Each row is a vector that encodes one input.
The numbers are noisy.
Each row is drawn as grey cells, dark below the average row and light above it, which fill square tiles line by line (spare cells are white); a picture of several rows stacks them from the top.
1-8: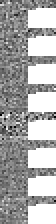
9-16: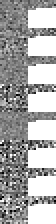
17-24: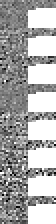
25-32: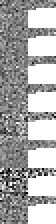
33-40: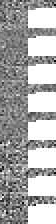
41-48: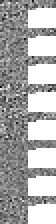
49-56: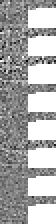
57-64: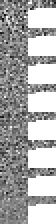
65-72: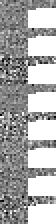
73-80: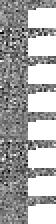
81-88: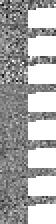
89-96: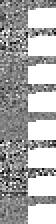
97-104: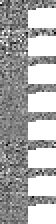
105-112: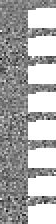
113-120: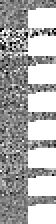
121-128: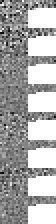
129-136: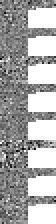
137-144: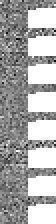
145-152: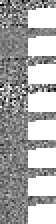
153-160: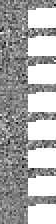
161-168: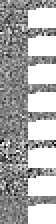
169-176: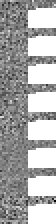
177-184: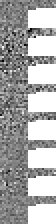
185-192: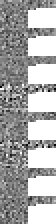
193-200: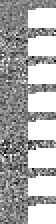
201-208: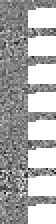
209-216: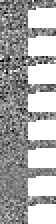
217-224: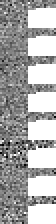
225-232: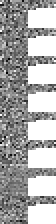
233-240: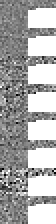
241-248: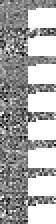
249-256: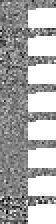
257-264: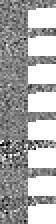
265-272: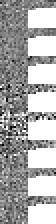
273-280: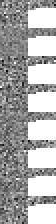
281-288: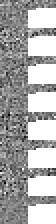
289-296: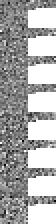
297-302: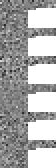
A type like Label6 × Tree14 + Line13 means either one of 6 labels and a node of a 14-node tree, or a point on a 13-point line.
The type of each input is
Circle14 × (Line10 + Line13 × (Tree10 + Unit)).
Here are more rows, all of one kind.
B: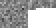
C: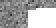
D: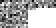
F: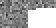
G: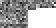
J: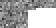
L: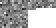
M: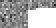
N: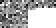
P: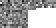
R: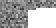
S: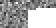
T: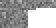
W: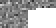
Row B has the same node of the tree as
D, M and P.
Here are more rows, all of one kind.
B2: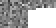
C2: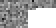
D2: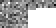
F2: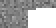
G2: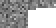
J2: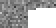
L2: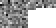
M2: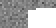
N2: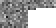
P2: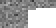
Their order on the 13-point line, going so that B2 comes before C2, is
M2, P2, D2, F2, B2, C2, J2, N2, L2, G2.
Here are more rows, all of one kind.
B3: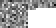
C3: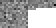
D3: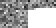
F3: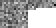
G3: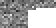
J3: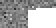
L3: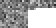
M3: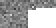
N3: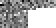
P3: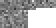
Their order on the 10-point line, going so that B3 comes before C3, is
B3, C3, G3, F3, J3, P3, M3, D3, N3, L3.
